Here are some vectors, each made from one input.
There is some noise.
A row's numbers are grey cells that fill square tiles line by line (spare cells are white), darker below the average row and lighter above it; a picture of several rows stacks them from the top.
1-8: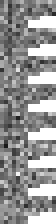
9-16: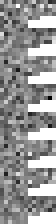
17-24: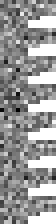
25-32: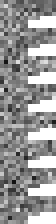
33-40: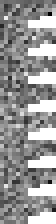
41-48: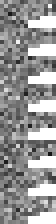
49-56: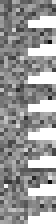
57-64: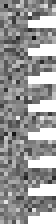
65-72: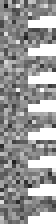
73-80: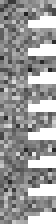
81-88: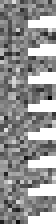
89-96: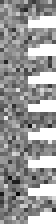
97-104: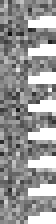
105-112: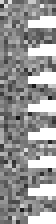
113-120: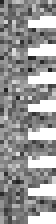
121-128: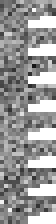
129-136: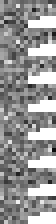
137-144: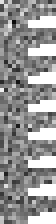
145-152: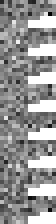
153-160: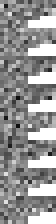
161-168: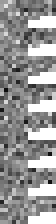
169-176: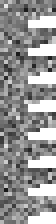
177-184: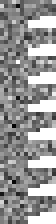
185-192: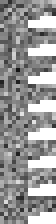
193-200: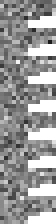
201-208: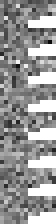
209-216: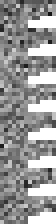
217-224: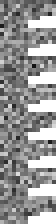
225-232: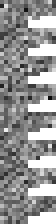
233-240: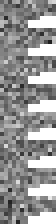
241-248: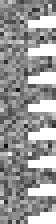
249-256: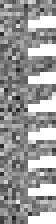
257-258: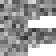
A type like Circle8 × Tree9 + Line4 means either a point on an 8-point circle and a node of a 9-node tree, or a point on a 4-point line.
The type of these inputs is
Circle19 × (Line3 × Line6 + Unit).
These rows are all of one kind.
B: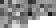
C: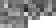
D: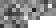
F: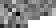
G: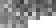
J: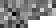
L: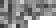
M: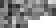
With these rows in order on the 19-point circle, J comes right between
D and F.
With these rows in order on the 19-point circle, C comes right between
G and L.
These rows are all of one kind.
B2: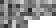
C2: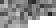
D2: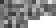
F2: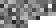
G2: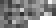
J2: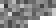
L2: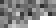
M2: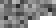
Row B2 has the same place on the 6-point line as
C2 and J2.
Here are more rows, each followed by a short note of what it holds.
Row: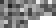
a point on a 19-point circle, a point on a 3-point line and a point on a 6-point line
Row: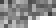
a point on a 19-point circle, a point on a 3-point line and a point on a 6-point line
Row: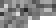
a point on a 19-point circle, a point on a 3-point line and a point on a 6-point line
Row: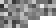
a point on a 19-point circle
